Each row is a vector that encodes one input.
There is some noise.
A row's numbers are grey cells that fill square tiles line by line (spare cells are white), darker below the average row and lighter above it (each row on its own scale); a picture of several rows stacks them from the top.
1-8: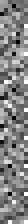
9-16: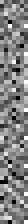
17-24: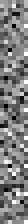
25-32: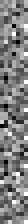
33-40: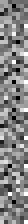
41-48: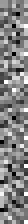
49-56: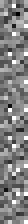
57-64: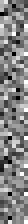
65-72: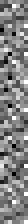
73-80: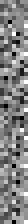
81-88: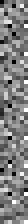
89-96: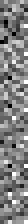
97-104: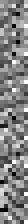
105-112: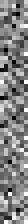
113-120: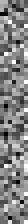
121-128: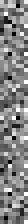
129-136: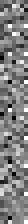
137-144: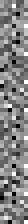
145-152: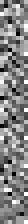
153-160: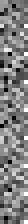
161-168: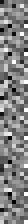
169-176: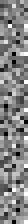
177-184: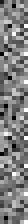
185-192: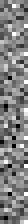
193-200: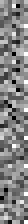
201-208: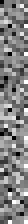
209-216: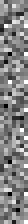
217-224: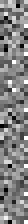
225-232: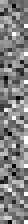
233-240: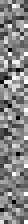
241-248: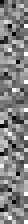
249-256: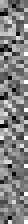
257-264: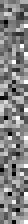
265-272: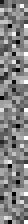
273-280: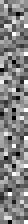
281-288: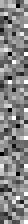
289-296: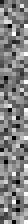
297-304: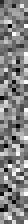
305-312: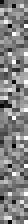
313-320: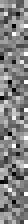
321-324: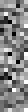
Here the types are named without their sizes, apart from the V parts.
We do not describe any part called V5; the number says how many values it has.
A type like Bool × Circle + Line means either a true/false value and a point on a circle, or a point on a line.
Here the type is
Bool × V5 + Tree + Unit.
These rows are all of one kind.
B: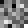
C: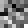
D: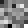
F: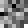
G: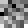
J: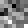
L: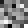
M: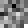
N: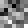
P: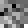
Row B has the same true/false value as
D and L.
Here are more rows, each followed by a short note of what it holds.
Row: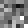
a fixed value
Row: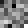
a true/false value and a value of V5
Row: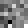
a node of a tree
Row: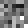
a fixed value
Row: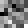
a true/false value and a value of V5
